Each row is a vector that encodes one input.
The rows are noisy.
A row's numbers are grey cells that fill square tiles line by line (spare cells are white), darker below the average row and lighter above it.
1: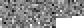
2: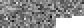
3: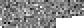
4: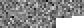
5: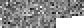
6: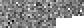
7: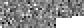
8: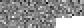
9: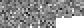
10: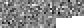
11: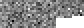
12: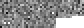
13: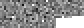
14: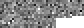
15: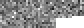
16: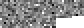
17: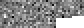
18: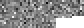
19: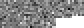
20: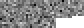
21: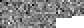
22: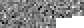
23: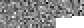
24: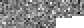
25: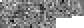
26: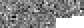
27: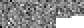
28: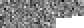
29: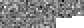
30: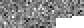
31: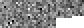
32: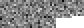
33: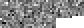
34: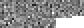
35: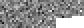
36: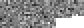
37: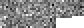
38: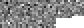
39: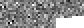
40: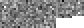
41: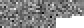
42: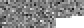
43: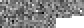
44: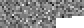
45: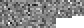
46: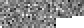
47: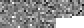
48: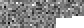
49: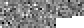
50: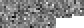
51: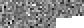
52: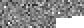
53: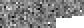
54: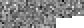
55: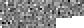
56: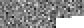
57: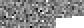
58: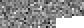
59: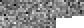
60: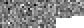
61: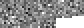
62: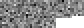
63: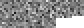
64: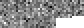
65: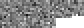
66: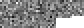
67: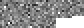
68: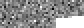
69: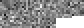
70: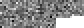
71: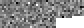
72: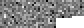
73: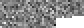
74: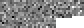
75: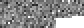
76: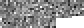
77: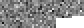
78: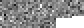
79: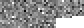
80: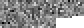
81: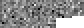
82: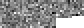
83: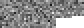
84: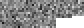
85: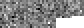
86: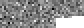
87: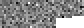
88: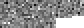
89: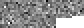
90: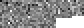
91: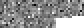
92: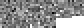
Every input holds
a point on a 6-point circle, together with either a point on a 9-point line, or a node of a 9-node tree.
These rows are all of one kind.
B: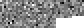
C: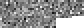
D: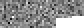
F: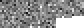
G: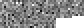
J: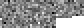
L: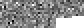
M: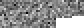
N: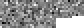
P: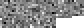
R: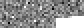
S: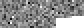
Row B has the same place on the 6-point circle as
G and L.
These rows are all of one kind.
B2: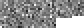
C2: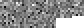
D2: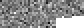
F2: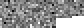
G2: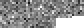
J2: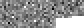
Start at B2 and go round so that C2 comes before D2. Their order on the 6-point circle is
B2, C2, J2, G2, D2, F2.
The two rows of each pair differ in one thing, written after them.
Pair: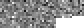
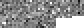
the place on the 9-point line
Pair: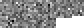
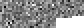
the place on the 9-point line
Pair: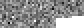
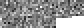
the place on the 6-point circle
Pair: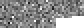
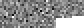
the place on the 9-point line
